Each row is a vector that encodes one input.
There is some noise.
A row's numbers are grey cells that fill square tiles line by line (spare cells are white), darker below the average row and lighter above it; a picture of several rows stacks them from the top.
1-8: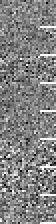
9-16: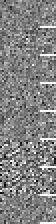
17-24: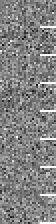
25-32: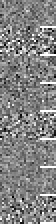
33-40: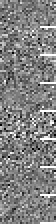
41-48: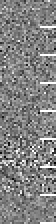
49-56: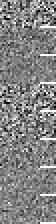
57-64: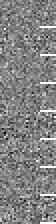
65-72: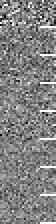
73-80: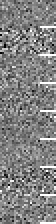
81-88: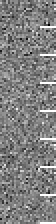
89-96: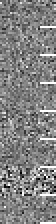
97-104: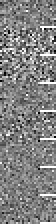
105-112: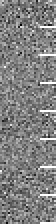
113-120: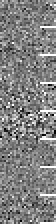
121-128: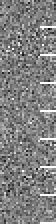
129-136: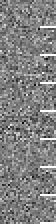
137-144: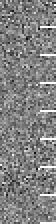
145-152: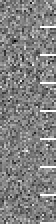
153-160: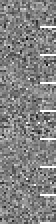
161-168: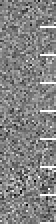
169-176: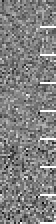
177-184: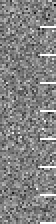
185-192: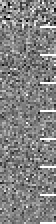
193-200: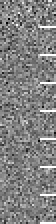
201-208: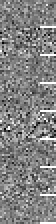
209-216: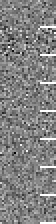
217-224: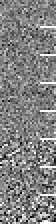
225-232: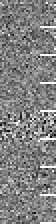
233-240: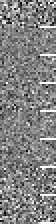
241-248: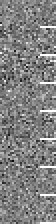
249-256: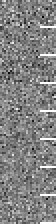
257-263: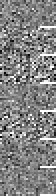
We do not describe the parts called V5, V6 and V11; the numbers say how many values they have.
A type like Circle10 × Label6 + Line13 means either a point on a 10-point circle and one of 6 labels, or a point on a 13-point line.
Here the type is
Line7 × List2(Line9) × V5 × V11 + V6.
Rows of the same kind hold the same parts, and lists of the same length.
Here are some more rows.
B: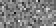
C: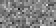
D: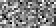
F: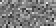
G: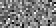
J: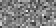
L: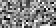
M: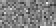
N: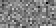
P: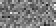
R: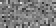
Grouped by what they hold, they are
B, J, N
C, M
D, L
F, G, P, R

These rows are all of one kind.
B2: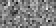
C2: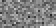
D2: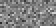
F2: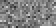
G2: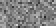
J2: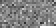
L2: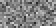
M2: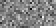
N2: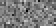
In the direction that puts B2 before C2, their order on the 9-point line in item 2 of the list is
N2, B2, C2, J2, D2, L2, G2, F2, M2.
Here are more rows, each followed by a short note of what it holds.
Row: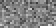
a point on a 7-point line, a value of V5 and a value of V11, together with a list of two items
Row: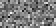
a point on a 7-point line, a value of V5 and a value of V11, together with the empty list
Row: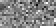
a point on a 7-point line, a value of V5 and a value of V11, together with a list of two items
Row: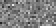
a point on a 7-point line, a value of V5 and a value of V11, together with a list of two items
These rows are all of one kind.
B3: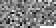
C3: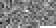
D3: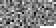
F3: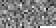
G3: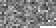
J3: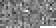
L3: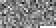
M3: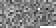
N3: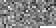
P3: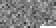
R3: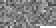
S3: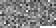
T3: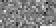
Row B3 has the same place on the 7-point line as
G3 and P3.
